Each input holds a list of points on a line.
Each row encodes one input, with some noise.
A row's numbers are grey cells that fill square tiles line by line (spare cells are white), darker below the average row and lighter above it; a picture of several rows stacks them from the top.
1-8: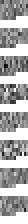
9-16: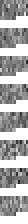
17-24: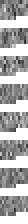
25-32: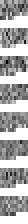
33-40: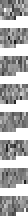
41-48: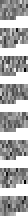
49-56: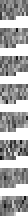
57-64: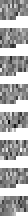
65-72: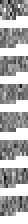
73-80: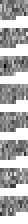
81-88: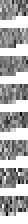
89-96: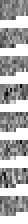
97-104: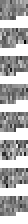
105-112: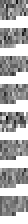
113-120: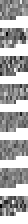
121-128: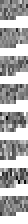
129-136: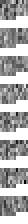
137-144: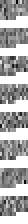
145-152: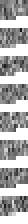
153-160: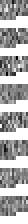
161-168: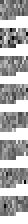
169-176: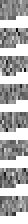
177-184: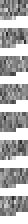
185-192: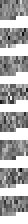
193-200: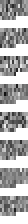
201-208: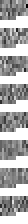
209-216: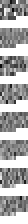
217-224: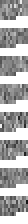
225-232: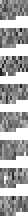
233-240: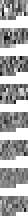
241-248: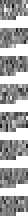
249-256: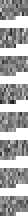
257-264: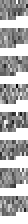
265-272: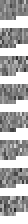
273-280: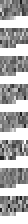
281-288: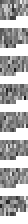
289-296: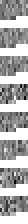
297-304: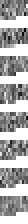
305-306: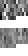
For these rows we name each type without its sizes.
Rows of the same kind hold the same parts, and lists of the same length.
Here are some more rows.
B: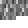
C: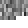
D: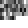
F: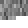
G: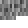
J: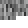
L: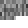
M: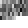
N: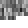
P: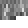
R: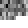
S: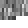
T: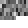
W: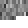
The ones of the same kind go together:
B, C, G, J, P, S, W
D, R
F, L
M, N, T

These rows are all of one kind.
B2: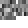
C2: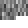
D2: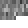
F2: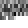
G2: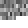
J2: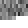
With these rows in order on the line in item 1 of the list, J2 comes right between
D2 and F2.
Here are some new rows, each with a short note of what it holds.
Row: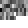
the empty list
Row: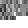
a list of two items
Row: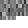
a list of two items
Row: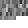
a list of two items
